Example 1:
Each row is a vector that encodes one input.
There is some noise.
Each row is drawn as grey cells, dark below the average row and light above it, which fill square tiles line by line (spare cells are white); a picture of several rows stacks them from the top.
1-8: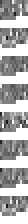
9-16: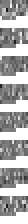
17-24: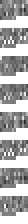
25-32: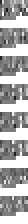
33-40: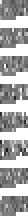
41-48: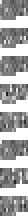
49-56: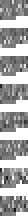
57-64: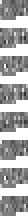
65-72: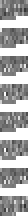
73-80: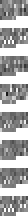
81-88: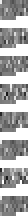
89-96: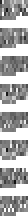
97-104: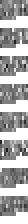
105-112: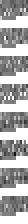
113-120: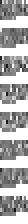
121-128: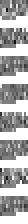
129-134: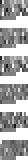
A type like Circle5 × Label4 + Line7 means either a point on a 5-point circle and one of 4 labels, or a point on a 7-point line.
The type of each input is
Line3 × Line5.
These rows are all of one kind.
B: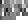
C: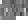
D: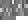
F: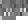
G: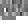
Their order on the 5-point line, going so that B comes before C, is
B, G, C, F, D.
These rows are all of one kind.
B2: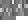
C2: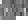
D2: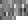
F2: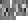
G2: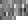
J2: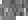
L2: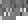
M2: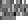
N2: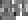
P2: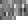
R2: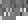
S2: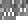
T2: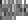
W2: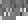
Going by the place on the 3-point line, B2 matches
D2, F2, G2 and P2.
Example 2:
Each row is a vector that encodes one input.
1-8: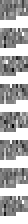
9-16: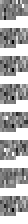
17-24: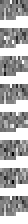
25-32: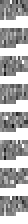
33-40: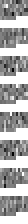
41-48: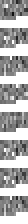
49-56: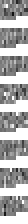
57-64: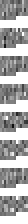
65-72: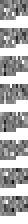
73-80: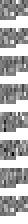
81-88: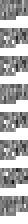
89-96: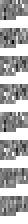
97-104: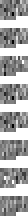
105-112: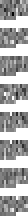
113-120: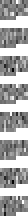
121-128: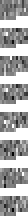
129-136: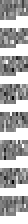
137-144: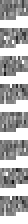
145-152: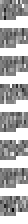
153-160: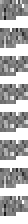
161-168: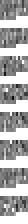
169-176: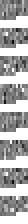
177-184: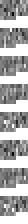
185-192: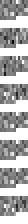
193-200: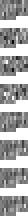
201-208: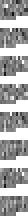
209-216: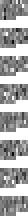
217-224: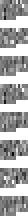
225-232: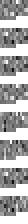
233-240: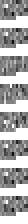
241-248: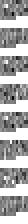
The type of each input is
Bool × Bool × Bool.
